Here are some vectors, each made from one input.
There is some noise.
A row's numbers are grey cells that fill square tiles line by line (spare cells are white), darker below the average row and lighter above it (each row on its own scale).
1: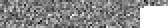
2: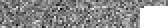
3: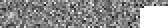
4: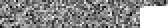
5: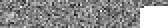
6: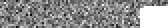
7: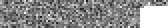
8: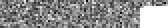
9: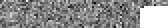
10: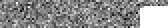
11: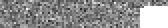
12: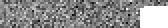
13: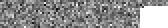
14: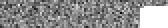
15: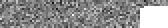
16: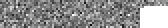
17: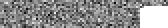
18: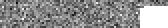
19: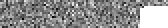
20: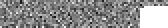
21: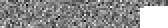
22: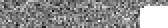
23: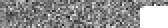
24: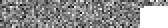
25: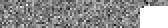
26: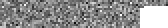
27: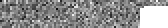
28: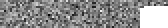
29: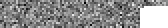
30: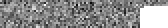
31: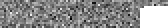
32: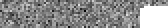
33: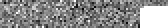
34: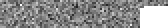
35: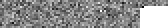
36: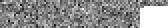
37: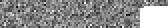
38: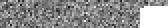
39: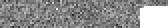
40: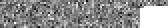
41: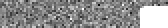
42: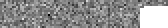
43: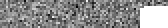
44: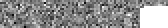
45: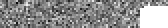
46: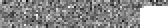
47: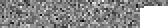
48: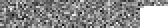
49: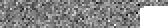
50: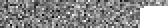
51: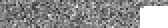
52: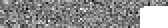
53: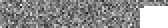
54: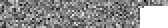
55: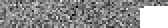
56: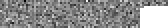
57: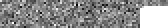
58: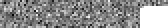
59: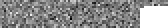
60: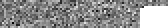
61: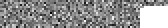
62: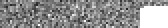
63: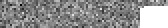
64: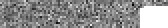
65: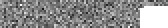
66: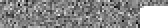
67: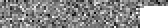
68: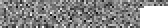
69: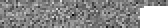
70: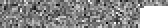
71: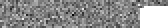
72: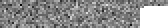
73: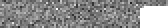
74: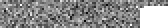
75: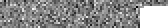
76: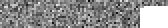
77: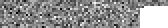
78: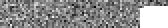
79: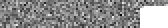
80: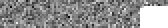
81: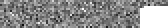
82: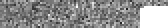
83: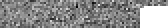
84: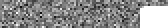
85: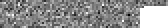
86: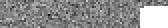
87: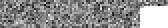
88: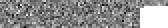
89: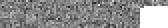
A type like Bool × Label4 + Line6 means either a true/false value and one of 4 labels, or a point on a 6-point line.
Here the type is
Line8 × Line10 + Line11.
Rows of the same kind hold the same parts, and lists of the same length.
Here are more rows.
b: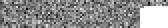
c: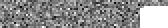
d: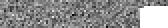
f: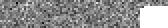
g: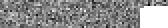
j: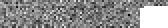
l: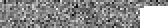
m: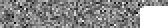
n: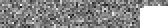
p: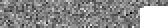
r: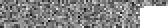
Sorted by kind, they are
b, c, d, g, m, n, p, r
f, j, l

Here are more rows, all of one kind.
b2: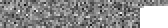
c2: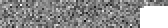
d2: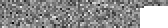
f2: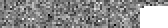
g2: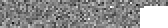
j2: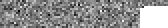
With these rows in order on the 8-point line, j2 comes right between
c2 and f2.
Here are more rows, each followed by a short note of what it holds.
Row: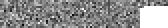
a point on an 11-point line
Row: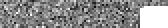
a point on an 8-point line and a point on a 10-point line
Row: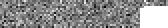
a point on an 11-point line
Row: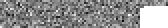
a point on an 8-point line and a point on a 10-point line
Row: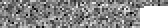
a point on an 11-point line
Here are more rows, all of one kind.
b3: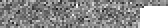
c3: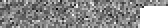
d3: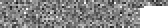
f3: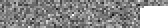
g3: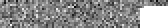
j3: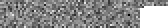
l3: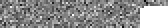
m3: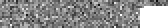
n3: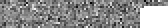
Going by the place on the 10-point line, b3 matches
g3, l3 and m3.
